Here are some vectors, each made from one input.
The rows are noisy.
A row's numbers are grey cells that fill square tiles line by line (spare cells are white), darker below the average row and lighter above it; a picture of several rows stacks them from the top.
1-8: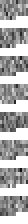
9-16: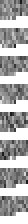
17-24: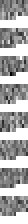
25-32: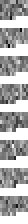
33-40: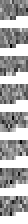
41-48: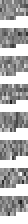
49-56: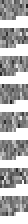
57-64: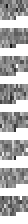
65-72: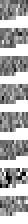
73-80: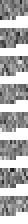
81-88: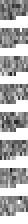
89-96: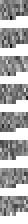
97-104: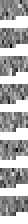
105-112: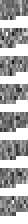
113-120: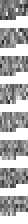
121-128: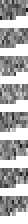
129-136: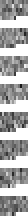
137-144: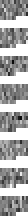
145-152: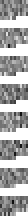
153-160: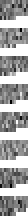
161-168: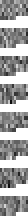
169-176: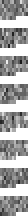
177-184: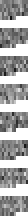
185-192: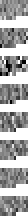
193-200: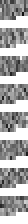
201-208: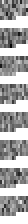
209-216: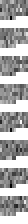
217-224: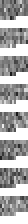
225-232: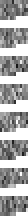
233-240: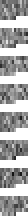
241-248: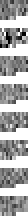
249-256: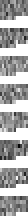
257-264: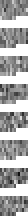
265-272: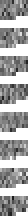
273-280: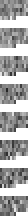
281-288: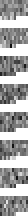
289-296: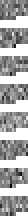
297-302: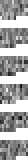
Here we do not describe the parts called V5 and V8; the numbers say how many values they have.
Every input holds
either a fixed value, or a node of an 11-node tree, a node of a 12-node tree, a value of V5 and a value of V8.
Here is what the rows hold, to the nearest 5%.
A few of them hold a fixed value. The rest hold a node of an 11-node tree, a node of a 12-node tree, a value of V5 and a value of V8.
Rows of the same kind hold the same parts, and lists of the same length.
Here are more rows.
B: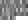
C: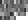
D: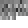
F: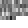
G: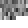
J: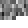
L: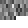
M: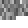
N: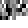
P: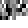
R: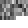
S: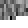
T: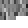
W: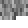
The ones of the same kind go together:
B, C, D, F, G, J, L, M, R, S, T, W
N, P

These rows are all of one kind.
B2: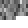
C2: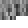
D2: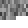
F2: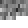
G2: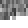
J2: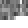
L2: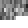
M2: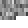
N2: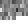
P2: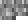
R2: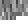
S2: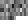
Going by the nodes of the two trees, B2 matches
F2, G2, J2 and N2.
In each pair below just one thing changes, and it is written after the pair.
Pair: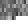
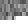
the value of V5
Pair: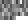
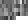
the node of one of the two trees
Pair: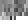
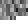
the node of one of the two trees
